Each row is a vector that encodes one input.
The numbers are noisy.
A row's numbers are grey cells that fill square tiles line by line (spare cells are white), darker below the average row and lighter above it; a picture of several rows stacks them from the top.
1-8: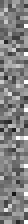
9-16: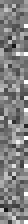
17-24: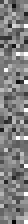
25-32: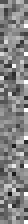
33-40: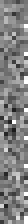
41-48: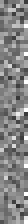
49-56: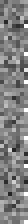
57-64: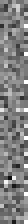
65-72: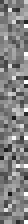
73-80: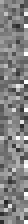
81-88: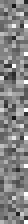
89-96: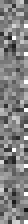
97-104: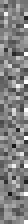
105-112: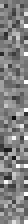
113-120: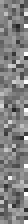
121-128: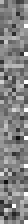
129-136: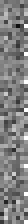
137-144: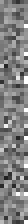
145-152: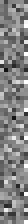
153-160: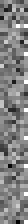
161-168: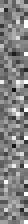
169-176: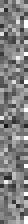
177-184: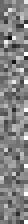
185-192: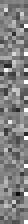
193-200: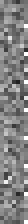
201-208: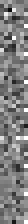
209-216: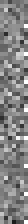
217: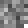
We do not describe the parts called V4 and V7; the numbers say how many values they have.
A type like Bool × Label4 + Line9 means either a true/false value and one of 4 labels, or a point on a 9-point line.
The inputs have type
(Bool × V4 + Unit) × Circle8 + Circle10 × V7.
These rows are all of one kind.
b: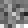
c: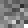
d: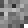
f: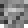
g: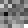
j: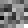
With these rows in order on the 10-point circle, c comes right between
b and j.
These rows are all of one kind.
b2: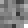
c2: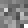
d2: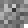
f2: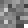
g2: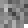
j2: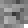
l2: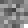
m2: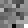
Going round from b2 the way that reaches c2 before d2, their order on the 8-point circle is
b2, j2, g2, c2, f2, d2, l2, m2.
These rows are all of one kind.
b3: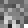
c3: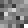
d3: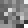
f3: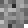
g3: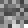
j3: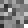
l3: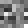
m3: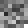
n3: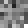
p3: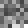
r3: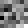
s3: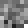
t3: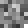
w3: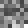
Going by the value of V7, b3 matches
c3, f3 and n3.
